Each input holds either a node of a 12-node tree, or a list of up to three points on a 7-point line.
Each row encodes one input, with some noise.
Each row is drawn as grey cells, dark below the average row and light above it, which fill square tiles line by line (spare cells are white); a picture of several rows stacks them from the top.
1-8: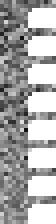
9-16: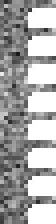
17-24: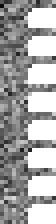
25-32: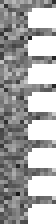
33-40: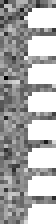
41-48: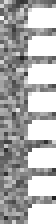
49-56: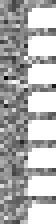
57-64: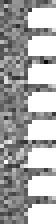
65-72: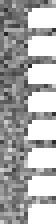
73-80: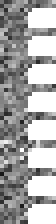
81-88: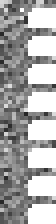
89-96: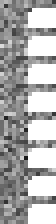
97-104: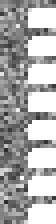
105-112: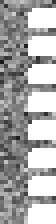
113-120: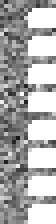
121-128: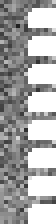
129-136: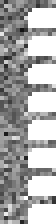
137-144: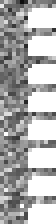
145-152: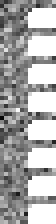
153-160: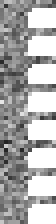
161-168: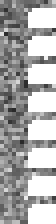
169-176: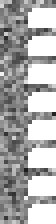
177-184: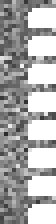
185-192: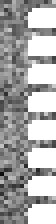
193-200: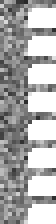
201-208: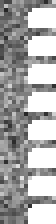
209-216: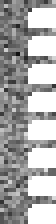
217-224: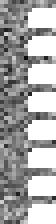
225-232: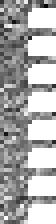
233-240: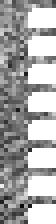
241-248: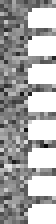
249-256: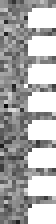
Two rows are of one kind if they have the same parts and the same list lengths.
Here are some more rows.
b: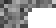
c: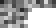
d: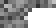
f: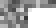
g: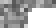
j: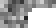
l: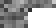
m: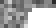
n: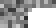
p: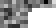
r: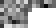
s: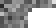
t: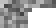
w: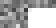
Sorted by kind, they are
b, d, l, p, s
c, m
f, n, w
g, j, t
r

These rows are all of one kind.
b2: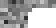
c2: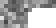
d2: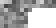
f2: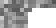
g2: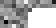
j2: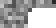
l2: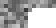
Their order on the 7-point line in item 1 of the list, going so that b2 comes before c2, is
b2, l2, c2, f2, d2, j2, g2.
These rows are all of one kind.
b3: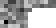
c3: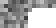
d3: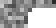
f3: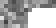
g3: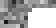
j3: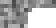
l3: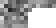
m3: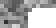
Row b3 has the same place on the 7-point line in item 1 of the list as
c3 and g3.
